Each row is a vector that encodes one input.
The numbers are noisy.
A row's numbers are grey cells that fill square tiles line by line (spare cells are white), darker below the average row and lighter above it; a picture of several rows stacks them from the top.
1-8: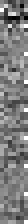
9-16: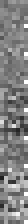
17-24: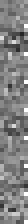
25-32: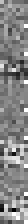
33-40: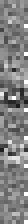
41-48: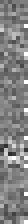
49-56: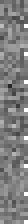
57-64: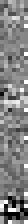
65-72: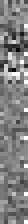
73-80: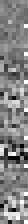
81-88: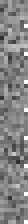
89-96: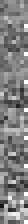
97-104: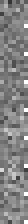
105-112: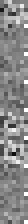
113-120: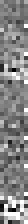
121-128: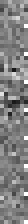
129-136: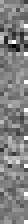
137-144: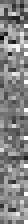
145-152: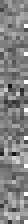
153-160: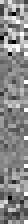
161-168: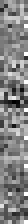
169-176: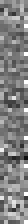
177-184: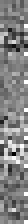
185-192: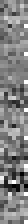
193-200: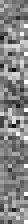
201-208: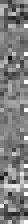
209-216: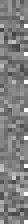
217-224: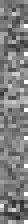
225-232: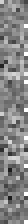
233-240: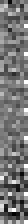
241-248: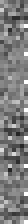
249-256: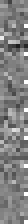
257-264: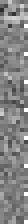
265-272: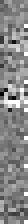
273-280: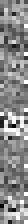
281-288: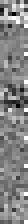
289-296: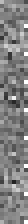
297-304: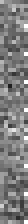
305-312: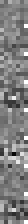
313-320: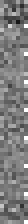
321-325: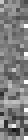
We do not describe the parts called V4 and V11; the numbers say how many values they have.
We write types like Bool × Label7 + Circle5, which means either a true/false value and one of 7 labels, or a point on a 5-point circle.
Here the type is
Bool × V11 + (Line9 + Line10) × V4.
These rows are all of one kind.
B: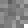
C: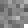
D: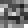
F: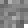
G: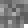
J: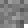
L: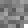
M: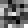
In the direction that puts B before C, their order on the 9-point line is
B, M, L, C, F, J, D, G.
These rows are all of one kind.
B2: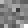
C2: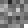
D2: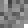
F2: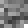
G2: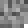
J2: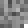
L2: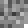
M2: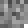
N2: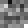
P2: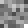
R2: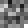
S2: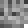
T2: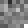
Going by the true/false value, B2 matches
F2 and P2.
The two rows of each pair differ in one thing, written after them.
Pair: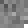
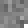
the value of V4
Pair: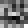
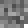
the place on the 10-point line
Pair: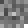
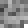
the value of V4
